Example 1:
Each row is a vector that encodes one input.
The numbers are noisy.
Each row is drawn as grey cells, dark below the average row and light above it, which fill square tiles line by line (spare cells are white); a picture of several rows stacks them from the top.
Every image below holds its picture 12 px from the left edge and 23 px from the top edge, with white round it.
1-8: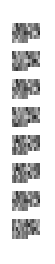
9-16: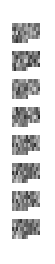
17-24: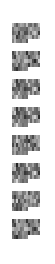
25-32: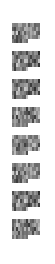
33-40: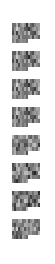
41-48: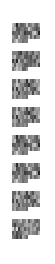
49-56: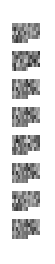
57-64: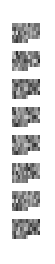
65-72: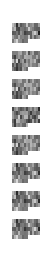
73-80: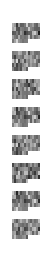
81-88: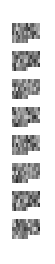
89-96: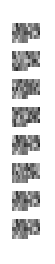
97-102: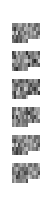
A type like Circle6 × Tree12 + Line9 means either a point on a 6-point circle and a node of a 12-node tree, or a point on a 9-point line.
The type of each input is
Bool × Bool × Bool.
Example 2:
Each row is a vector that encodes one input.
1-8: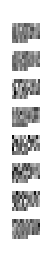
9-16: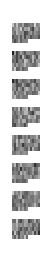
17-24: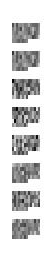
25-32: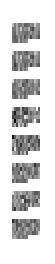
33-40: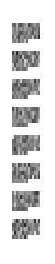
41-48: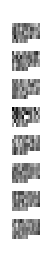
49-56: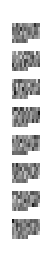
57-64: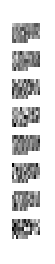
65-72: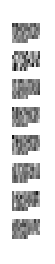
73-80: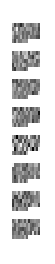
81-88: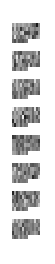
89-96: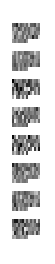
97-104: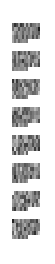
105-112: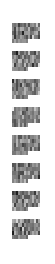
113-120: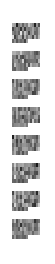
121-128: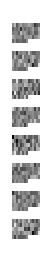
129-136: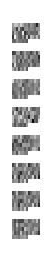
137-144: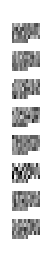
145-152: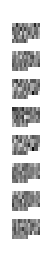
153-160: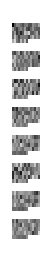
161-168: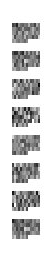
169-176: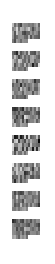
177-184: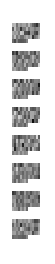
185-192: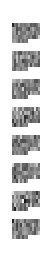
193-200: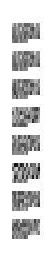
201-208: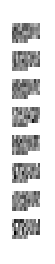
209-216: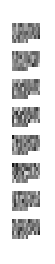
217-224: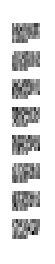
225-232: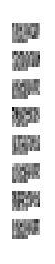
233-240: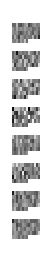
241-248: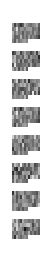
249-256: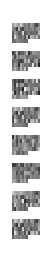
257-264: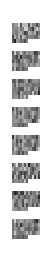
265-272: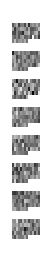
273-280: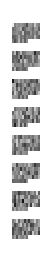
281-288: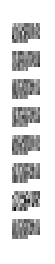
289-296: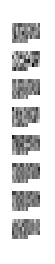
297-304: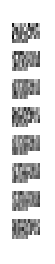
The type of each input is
Circle9 + Unit.
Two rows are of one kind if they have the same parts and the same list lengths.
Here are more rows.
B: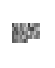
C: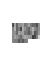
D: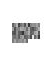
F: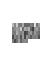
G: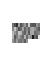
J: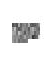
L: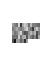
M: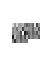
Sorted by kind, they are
B, L
C, D, F, G, J, M

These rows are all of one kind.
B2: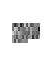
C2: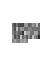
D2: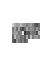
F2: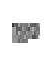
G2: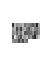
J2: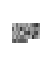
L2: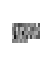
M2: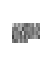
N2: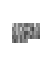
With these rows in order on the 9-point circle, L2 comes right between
C2 and N2.
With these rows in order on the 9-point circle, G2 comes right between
F2 and J2.
